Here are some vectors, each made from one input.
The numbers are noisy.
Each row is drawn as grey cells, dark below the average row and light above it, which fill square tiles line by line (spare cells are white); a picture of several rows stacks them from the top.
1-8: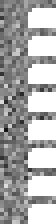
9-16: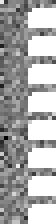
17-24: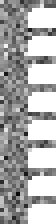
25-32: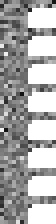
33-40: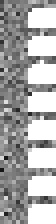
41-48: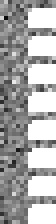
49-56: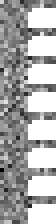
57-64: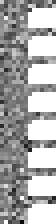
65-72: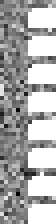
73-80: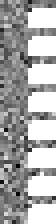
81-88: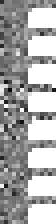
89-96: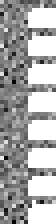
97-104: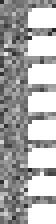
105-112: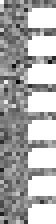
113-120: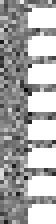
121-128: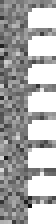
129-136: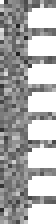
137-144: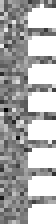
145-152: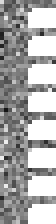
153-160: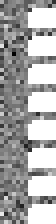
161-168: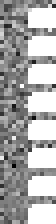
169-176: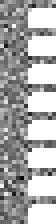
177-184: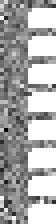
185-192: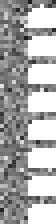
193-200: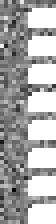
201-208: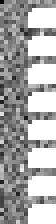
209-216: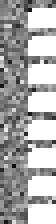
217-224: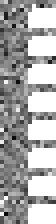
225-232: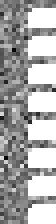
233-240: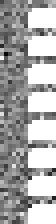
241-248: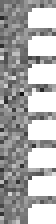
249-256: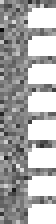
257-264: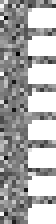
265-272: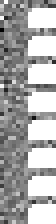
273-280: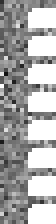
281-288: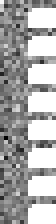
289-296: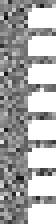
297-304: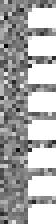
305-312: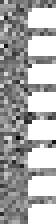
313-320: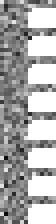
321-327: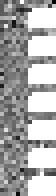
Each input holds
either a point on a 7-point line, or a point on a 10-point line and a true/false value, or a list of up to two points on a 6-point line.
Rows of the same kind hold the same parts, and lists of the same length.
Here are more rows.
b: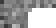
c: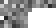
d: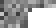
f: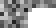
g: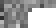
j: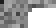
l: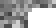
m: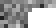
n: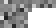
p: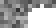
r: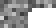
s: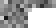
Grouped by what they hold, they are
b, g, l, m
c, n, s
d, j
f, p
r

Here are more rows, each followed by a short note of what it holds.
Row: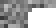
a list of one item
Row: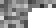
the empty list
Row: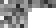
a point on a 7-point line
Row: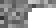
a list of two items
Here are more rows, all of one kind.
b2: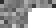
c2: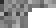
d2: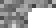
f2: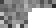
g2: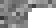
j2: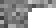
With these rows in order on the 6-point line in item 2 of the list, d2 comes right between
b2 and j2.
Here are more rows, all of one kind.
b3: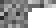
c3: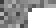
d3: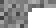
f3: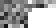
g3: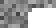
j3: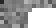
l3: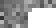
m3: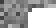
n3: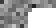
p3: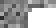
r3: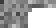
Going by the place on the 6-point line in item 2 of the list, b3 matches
l3 and p3.
